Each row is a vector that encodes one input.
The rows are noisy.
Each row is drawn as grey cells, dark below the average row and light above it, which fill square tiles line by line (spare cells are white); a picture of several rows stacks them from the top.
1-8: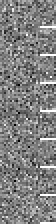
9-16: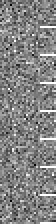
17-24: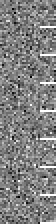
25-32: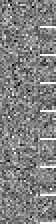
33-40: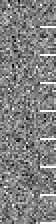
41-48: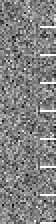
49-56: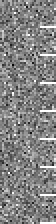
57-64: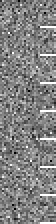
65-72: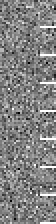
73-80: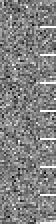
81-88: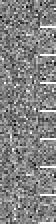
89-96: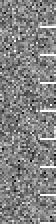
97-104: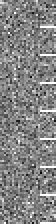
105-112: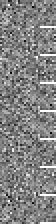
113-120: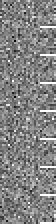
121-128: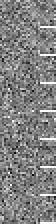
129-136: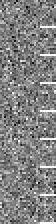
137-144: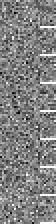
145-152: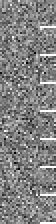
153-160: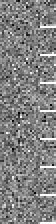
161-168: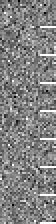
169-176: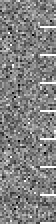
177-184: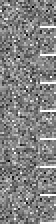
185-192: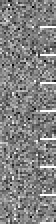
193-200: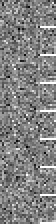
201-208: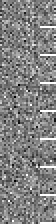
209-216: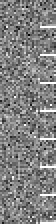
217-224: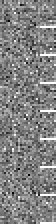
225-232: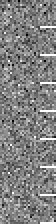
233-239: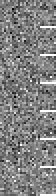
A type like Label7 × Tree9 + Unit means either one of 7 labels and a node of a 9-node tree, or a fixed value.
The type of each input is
Bool × (Circle8 + Unit) × Circle11.
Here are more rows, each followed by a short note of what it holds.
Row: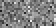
a point on an 11-point circle and a true/false value
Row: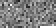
a point on an 8-point circle, a point on an 11-point circle and a true/false value
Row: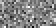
a point on an 11-point circle and a true/false value
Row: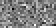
a point on an 8-point circle, a point on an 11-point circle and a true/false value
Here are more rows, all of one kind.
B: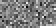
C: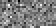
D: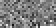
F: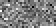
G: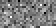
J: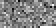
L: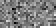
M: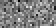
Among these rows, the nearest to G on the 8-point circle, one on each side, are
C and J.
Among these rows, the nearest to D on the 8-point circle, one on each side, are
J and L.
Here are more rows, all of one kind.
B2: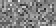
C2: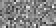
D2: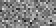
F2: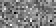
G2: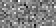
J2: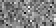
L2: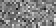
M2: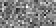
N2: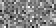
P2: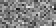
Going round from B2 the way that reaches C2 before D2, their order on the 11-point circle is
B2, L2, J2, N2, C2, G2, D2, P2, M2, F2.
